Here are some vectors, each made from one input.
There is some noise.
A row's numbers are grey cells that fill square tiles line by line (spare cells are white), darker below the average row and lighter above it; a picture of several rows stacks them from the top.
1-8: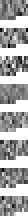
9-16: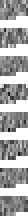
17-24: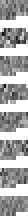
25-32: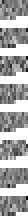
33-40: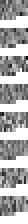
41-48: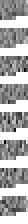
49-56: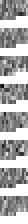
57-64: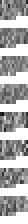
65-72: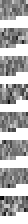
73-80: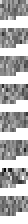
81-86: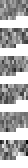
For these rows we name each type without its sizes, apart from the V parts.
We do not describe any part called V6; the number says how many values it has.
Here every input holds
a value of V6, together with a list of points on a line.
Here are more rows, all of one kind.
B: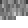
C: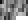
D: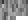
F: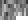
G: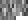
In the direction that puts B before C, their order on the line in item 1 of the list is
D, B, G, C, F.
